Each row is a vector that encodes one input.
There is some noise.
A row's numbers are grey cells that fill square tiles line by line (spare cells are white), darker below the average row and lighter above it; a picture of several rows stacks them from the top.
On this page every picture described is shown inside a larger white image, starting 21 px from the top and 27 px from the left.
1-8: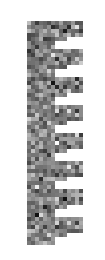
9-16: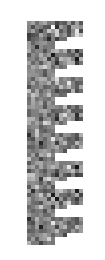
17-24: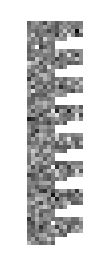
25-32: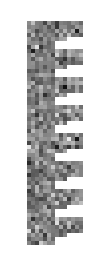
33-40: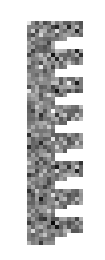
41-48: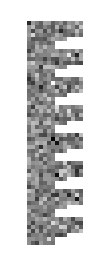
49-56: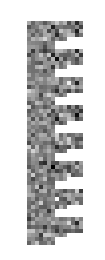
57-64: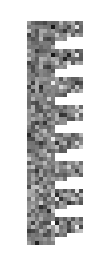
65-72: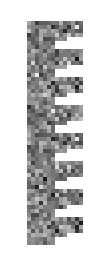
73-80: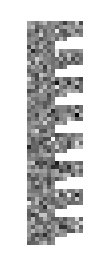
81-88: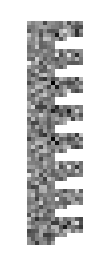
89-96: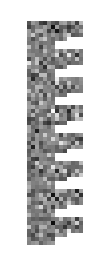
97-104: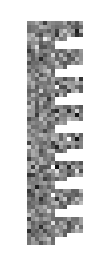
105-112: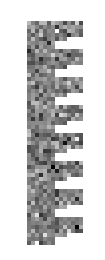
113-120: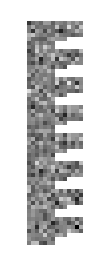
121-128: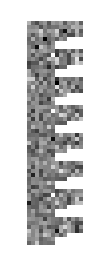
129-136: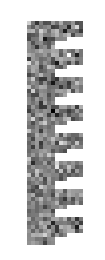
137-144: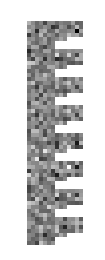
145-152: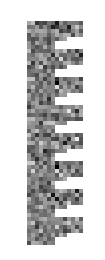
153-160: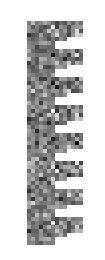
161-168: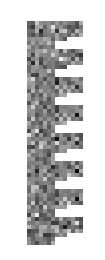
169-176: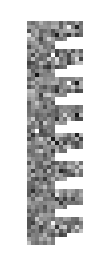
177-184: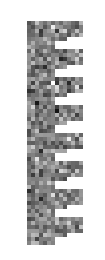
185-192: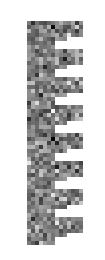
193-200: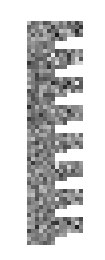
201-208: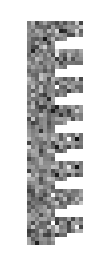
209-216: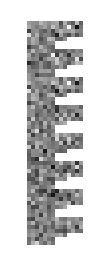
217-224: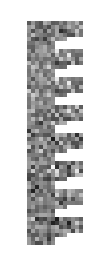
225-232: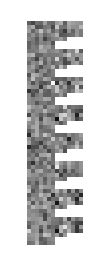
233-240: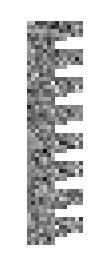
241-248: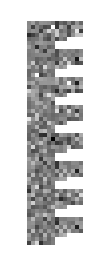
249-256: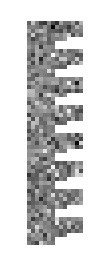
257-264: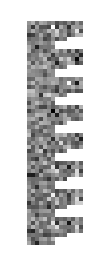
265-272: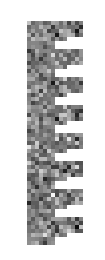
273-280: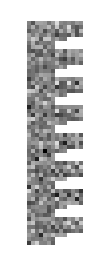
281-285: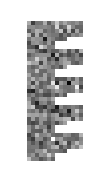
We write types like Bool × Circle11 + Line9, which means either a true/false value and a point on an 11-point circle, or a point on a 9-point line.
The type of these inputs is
(Bool × Bool × Bool + Line4) × Line11.
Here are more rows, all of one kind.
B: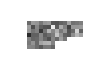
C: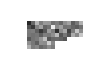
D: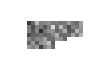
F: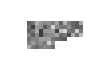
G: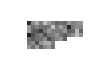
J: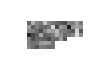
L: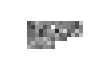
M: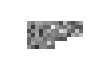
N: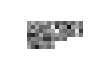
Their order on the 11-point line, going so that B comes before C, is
N, J, B, G, D, C, L, F, M.
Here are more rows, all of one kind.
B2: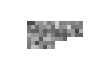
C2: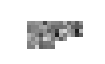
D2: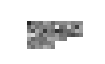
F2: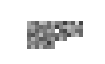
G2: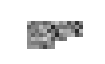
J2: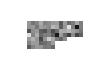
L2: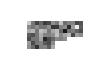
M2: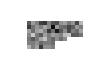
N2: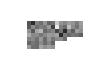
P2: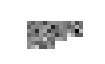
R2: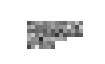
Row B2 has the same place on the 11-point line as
D2, M2 and N2.
